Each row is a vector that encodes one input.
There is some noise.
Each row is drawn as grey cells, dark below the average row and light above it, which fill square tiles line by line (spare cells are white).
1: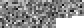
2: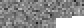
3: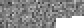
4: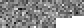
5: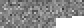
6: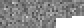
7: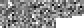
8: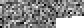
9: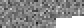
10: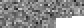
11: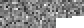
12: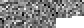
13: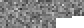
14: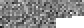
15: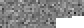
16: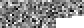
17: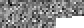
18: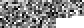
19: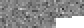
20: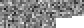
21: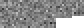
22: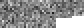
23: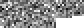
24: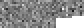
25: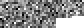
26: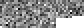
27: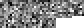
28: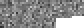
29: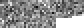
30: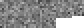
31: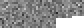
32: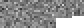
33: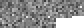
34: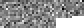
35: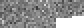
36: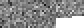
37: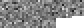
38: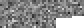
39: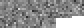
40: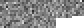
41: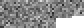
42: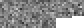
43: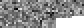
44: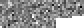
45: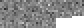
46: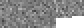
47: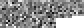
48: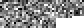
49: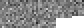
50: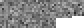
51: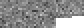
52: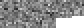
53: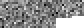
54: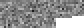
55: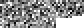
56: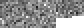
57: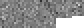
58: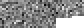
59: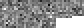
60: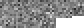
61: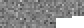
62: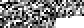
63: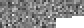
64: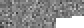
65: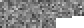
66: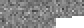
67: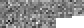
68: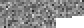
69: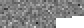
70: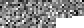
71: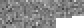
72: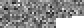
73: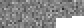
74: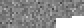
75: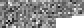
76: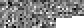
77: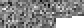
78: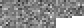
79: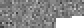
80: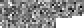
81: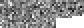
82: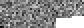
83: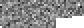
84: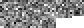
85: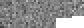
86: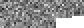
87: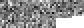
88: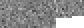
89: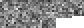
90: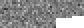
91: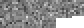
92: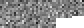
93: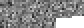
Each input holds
one of 4 labels, together with either two labels (each one of 4), or one of 5 labels.
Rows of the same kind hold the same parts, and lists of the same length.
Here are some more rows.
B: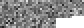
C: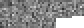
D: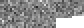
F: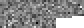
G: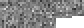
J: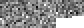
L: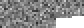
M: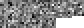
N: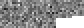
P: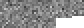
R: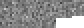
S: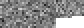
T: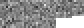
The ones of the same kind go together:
B, C, G, M, P, R, S, T
D, F, J, L, N

